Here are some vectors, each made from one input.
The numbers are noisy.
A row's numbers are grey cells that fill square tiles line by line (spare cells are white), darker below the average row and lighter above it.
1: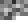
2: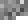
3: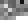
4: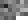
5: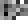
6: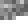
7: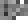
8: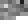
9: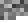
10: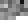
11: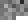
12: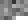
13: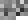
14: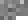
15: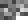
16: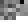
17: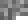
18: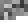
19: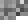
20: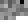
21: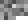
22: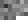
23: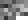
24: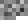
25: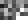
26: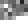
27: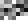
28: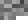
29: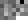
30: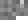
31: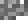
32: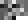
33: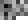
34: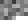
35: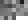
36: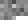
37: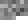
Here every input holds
a point on a 5-point circle and a true/false value.
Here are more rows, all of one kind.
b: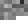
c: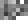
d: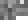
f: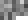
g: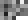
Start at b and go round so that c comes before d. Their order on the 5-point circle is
b, g, f, c, d.
